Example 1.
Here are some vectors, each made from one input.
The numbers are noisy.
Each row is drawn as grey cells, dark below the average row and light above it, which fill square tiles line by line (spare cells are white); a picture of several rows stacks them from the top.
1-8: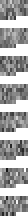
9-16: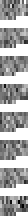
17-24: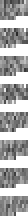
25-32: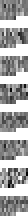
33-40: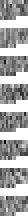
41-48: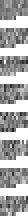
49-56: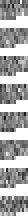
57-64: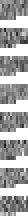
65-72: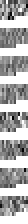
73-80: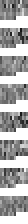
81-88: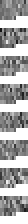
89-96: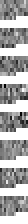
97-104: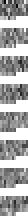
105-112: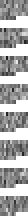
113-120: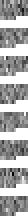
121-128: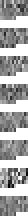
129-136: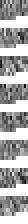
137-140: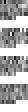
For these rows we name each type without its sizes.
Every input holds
a list of points on a line.
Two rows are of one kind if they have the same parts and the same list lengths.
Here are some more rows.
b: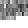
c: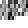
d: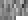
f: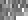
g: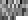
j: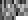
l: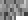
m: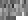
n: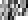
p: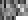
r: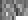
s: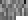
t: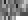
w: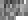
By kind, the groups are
b, f, g, j, p, s
c, n
d, m, r
l, t, w

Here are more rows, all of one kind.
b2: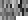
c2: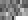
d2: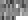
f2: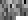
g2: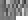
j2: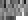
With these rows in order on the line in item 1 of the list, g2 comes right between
f2 and j2.
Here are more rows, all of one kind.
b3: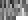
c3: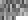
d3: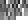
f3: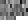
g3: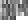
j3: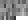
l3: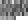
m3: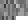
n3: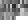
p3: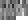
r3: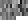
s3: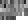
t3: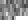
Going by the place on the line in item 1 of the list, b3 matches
g3, j3, p3 and s3.
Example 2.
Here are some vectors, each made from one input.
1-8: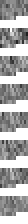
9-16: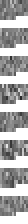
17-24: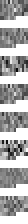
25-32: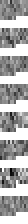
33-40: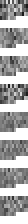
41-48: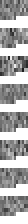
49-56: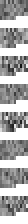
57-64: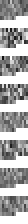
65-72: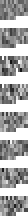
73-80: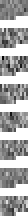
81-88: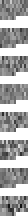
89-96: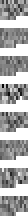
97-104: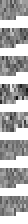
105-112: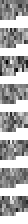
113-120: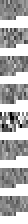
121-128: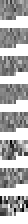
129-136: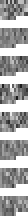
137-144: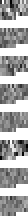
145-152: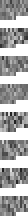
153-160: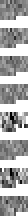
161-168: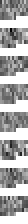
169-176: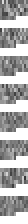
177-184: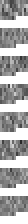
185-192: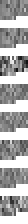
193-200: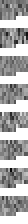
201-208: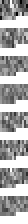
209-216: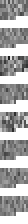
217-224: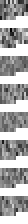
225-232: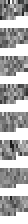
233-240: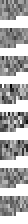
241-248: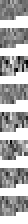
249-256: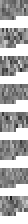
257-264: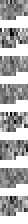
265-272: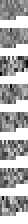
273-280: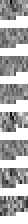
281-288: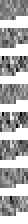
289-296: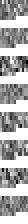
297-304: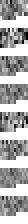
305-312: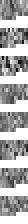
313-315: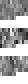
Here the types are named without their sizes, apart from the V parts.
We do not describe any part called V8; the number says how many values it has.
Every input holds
a point on each of two lines, a true/false value and a value of V8.
